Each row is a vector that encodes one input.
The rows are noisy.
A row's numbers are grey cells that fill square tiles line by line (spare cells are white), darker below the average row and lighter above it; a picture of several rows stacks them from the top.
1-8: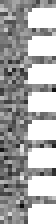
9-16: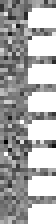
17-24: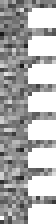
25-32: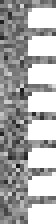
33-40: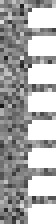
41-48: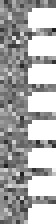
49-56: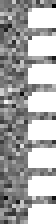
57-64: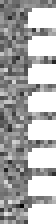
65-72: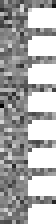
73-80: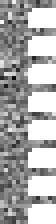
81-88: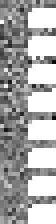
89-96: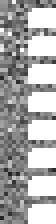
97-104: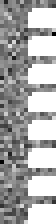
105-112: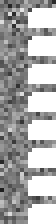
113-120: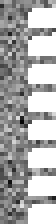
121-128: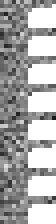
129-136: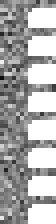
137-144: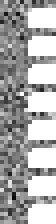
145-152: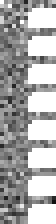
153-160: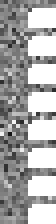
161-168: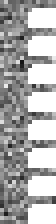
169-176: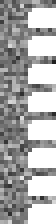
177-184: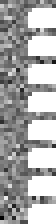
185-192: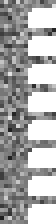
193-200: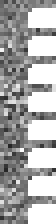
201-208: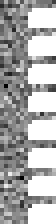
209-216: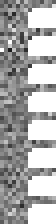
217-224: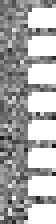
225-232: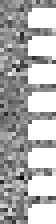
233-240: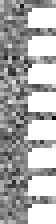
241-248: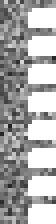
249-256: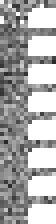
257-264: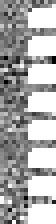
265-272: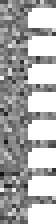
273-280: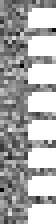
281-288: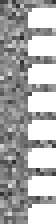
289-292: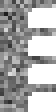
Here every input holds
a list of up to two points on a 9-point circle.
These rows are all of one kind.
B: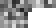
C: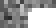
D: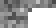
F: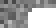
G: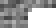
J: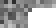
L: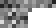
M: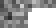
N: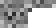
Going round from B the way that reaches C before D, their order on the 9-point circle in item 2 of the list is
B, G, L, C, M, J, F, N, D.
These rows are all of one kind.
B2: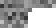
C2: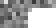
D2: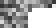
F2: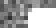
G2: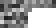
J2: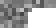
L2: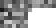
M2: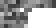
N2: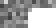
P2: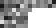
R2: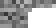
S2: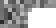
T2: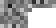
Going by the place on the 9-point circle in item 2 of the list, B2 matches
C2, F2, N2 and R2.
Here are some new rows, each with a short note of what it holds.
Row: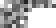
the empty list
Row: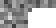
a list of one item
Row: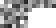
the empty list
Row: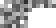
the empty list
